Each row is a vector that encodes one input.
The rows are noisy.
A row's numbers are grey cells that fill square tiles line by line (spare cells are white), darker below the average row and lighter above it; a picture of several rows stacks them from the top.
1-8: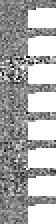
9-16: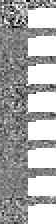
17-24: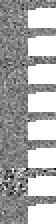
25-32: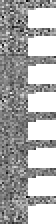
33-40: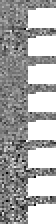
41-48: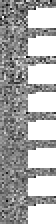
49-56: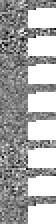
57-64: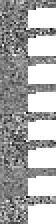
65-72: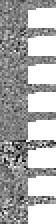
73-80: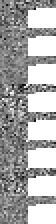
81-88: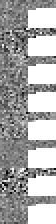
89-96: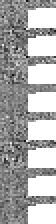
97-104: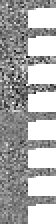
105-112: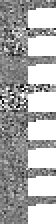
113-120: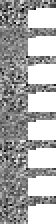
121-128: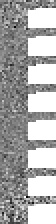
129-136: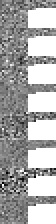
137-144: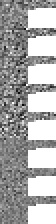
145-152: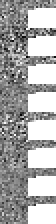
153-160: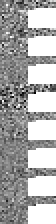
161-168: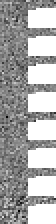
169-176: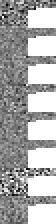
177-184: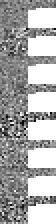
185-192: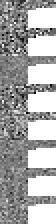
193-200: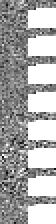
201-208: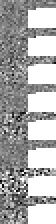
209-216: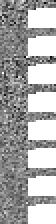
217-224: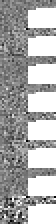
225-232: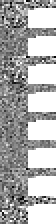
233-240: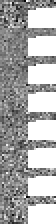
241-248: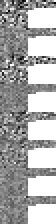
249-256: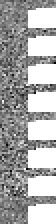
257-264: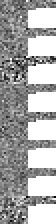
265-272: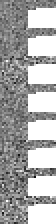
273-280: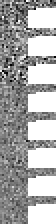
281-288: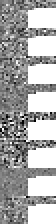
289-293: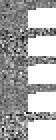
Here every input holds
either a point on a 6-point circle, or a point on an 18-point circle and a true/false value, or a fixed value.
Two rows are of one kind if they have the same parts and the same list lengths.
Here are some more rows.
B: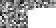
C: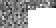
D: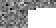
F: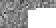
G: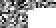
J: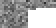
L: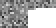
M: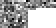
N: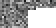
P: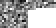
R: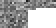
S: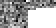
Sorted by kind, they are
B, D, F, J, L, M, N, P, R, S
C
G

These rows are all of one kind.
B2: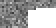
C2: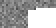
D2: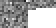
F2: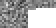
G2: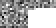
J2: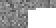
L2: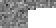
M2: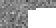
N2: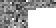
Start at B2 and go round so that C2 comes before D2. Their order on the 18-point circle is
B2, N2, C2, L2, M2, D2, F2, G2, J2.
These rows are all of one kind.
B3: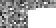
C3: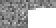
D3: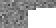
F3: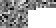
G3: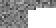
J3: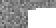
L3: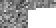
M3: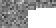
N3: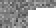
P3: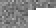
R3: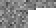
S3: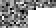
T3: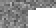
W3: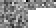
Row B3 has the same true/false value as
R3, S3, T3 and W3.
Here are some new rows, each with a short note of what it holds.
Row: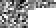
a point on an 18-point circle and a true/false value
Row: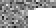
a point on a 6-point circle
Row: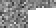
a point on an 18-point circle and a true/false value
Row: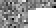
a fixed value
